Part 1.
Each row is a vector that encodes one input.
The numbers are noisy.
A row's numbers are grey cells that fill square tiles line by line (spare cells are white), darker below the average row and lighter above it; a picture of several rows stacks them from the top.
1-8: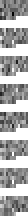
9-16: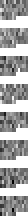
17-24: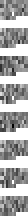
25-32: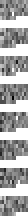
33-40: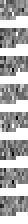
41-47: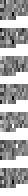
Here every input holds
one of 7 labels and a true/false value.
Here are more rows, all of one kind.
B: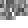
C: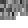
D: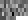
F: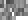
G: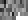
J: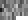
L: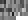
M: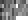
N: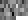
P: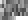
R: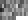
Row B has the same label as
F and M.
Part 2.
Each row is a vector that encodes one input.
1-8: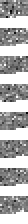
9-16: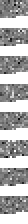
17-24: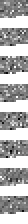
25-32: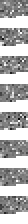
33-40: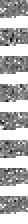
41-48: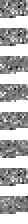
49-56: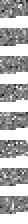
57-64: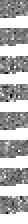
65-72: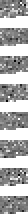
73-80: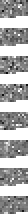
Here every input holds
two labels (each one of 7).
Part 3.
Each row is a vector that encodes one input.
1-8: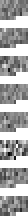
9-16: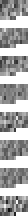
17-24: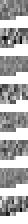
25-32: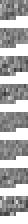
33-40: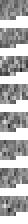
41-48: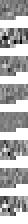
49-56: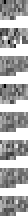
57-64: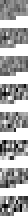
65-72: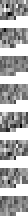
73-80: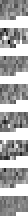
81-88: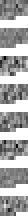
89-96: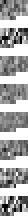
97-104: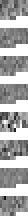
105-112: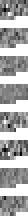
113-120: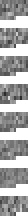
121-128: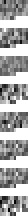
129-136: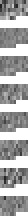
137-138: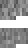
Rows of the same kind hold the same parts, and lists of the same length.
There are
2 kinds of row.
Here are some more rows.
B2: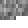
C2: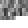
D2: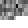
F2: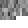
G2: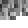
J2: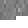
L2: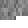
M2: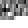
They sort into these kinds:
B2, F2, G2, J2, L2, M2
C2, D2

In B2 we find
three true/false values.
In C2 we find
a point on a 9-point line.
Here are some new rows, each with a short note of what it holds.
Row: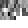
three true/false values
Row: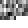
three true/false values
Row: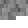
a point on a 9-point line
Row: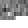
three true/false values
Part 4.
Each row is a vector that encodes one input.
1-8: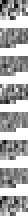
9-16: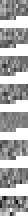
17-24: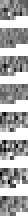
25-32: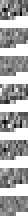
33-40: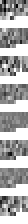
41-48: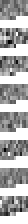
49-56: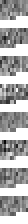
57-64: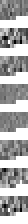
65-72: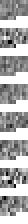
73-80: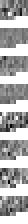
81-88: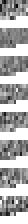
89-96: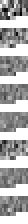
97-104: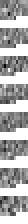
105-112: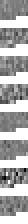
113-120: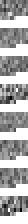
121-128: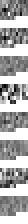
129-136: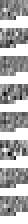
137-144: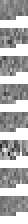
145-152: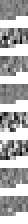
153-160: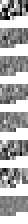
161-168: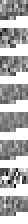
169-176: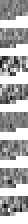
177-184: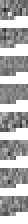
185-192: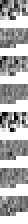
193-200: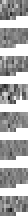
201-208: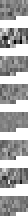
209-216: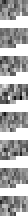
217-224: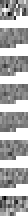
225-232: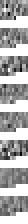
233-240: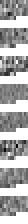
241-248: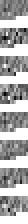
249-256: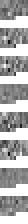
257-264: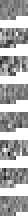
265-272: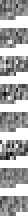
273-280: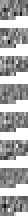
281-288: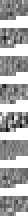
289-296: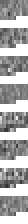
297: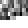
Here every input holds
a point on a 10-point line and five true/false values.
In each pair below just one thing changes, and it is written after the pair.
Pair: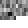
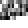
the place on the 10-point line
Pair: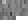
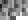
the place on the 10-point line
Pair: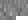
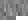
one of the five true/false values
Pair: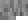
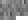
the place on the 10-point line
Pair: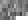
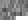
the place on the 10-point line
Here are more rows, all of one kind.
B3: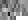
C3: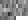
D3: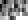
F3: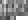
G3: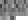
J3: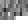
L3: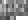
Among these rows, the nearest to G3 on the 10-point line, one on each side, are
D3 and J3.
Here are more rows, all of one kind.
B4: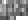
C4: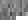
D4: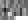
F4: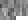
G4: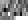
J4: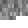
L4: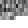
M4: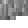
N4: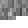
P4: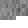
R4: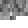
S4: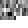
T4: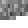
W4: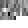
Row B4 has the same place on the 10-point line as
J4, P4 and W4.
